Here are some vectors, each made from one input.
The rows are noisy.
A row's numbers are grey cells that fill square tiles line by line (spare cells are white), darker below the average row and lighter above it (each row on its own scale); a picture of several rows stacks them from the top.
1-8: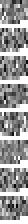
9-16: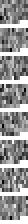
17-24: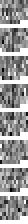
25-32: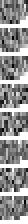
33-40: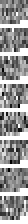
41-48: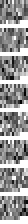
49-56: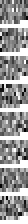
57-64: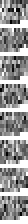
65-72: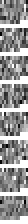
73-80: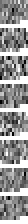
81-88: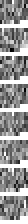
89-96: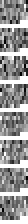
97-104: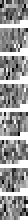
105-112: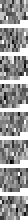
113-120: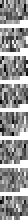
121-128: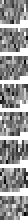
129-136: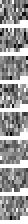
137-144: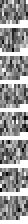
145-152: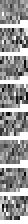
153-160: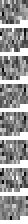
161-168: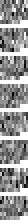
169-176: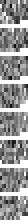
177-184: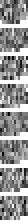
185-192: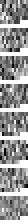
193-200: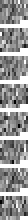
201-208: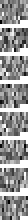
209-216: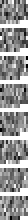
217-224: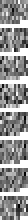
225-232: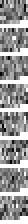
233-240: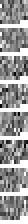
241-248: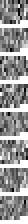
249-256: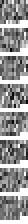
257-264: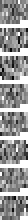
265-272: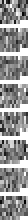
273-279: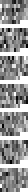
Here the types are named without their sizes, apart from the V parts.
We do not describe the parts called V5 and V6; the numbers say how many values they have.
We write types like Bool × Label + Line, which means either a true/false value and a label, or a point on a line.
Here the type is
Circle + (Line + V6) × V5.
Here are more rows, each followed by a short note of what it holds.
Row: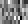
a point on a line and a value of V5
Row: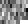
a value of V5 and a value of V6
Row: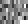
a value of V5 and a value of V6
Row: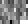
a point on a line and a value of V5
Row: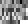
a point on a line and a value of V5
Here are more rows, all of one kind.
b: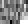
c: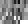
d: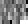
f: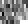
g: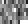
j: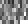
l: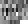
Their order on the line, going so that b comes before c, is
f, l, d, b, g, j, c.
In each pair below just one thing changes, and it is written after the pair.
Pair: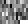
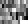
the value of V5
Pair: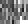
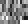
the value of V5
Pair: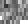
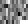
the value of V6
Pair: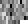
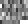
the value of V6
